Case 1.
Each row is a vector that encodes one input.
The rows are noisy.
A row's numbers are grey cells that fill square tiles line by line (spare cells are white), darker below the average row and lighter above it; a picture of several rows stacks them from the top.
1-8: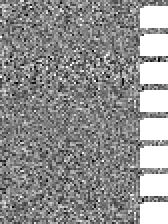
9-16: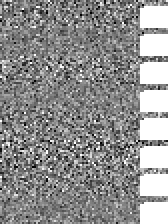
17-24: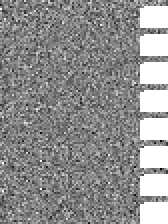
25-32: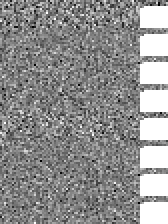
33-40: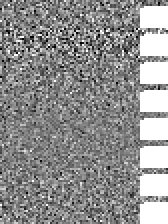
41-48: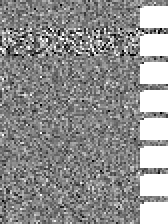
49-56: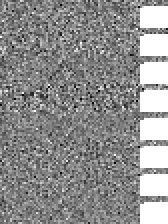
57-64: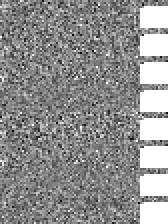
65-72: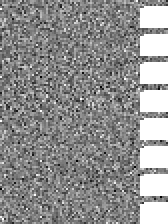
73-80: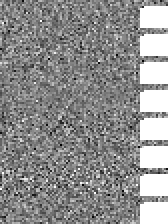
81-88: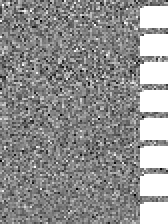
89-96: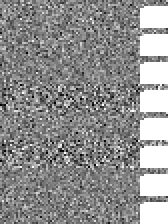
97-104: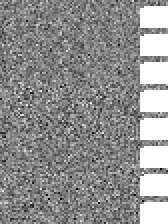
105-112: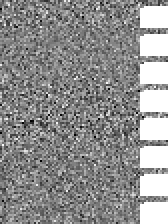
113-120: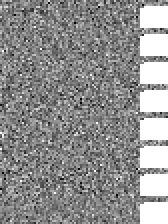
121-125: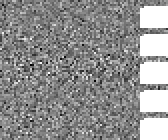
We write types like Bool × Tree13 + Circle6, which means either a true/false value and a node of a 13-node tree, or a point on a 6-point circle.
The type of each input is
Circle17 + Line13.
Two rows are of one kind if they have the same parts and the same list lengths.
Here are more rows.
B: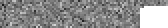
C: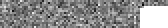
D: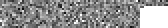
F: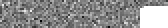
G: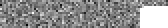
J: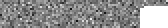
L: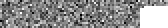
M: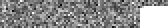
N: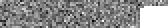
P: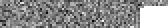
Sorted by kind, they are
B, F, L, N, P
C, D, G, J, M

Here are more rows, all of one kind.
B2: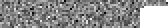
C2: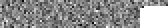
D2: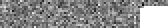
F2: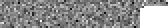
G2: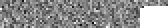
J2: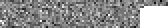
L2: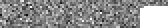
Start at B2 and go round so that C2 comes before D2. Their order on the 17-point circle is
B2, F2, J2, C2, G2, D2, L2.
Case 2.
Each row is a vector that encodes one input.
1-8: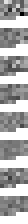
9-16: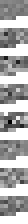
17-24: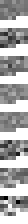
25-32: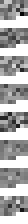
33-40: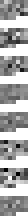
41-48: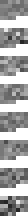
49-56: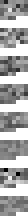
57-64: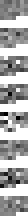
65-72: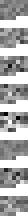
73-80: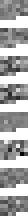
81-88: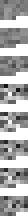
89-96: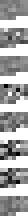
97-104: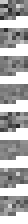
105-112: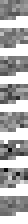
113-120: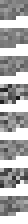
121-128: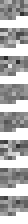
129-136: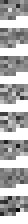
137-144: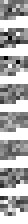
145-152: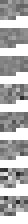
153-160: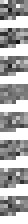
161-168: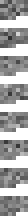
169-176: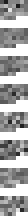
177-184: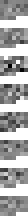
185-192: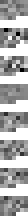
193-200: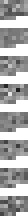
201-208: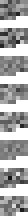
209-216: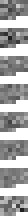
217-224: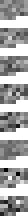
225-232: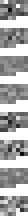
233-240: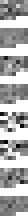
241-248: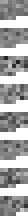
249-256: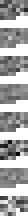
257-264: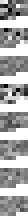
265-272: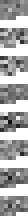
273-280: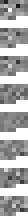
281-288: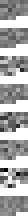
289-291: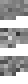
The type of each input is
List2(Line15).
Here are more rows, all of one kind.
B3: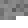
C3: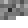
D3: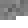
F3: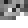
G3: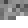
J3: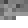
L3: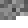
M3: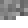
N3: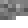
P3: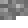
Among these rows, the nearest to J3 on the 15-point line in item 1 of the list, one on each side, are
F3 and M3.
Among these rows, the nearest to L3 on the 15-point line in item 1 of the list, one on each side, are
D3 and M3.
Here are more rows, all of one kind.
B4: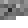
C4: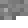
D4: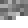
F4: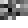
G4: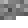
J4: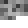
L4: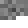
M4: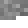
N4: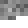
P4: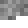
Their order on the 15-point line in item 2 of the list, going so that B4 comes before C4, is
P4, N4, M4, D4, J4, L4, G4, B4, F4, C4.
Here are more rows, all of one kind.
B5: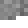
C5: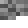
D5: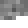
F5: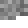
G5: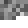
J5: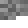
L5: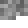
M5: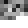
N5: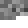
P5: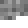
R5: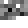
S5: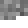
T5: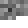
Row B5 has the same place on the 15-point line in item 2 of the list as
D5, N5, P5 and S5.
